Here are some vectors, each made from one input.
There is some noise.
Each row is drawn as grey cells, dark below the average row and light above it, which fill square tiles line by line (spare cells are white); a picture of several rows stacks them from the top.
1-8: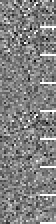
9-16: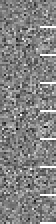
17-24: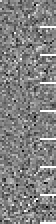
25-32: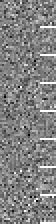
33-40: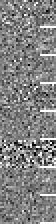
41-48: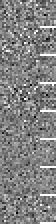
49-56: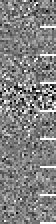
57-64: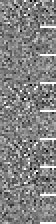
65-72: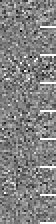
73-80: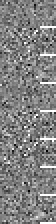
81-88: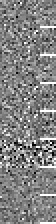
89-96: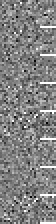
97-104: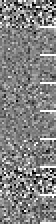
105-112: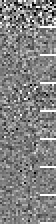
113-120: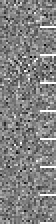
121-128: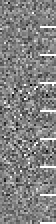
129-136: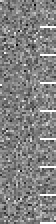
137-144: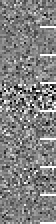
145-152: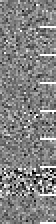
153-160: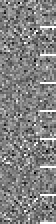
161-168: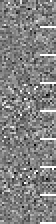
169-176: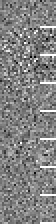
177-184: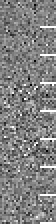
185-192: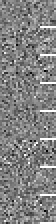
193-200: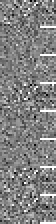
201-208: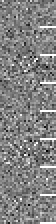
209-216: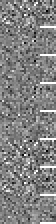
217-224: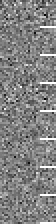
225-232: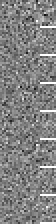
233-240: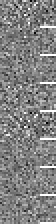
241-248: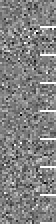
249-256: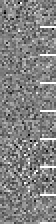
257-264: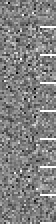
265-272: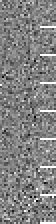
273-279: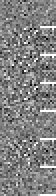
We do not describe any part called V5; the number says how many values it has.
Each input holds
a list of up to three items, each a point on a 6-point line and a value of V5.
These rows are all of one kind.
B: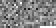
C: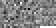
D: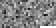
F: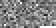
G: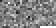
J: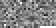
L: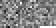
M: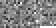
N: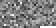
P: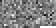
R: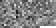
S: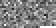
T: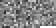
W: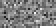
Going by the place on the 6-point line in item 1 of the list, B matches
G, L and M.
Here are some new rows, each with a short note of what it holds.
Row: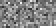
a list of two items
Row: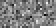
a list of two items
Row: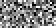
the empty list
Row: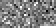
a list of one item
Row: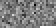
a list of three items
